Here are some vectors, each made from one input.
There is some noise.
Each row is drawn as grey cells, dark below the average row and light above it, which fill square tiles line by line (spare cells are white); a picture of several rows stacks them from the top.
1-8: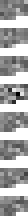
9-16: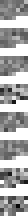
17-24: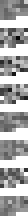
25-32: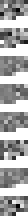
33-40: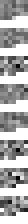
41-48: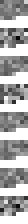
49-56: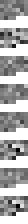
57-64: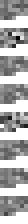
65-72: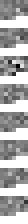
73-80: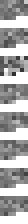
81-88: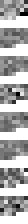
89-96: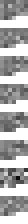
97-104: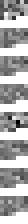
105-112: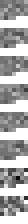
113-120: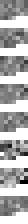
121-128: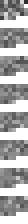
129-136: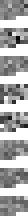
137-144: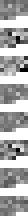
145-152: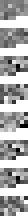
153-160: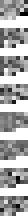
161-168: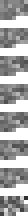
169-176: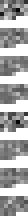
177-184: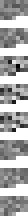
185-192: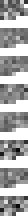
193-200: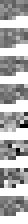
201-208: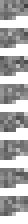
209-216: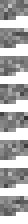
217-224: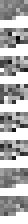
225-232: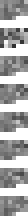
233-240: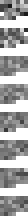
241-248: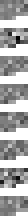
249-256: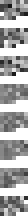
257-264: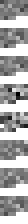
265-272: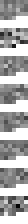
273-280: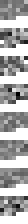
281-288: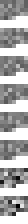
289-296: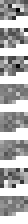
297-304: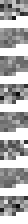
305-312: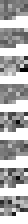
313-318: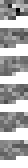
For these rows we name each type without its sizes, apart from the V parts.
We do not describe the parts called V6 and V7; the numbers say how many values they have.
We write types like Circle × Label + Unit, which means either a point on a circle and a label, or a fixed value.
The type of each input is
Bool × Bool × Bool + Circle × Circle × V6 × V7 + Unit.
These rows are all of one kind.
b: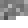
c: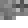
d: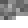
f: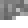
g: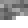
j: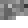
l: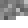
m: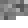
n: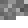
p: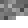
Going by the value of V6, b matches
f, l and m.
